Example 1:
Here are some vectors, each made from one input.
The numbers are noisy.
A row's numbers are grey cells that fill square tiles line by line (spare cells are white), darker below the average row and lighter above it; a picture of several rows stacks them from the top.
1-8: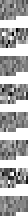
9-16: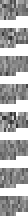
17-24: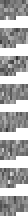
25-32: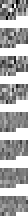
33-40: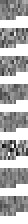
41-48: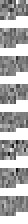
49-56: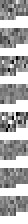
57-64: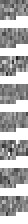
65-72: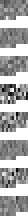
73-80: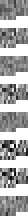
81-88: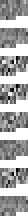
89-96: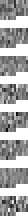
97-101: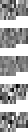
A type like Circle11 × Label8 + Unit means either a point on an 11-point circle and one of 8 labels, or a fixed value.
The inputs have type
Tree20.
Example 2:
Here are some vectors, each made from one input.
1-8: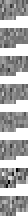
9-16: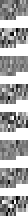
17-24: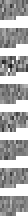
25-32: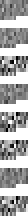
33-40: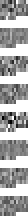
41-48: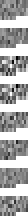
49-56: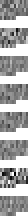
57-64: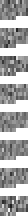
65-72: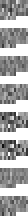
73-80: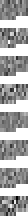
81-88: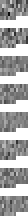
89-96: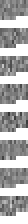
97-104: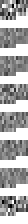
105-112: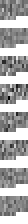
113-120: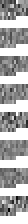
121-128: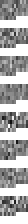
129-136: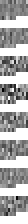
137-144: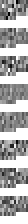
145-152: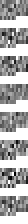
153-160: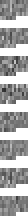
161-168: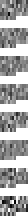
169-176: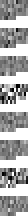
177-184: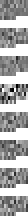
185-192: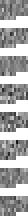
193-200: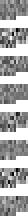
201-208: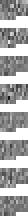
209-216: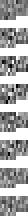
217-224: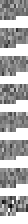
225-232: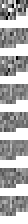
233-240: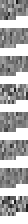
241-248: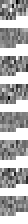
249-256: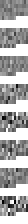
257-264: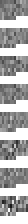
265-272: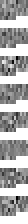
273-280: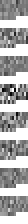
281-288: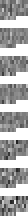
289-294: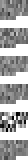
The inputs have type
Tree12.
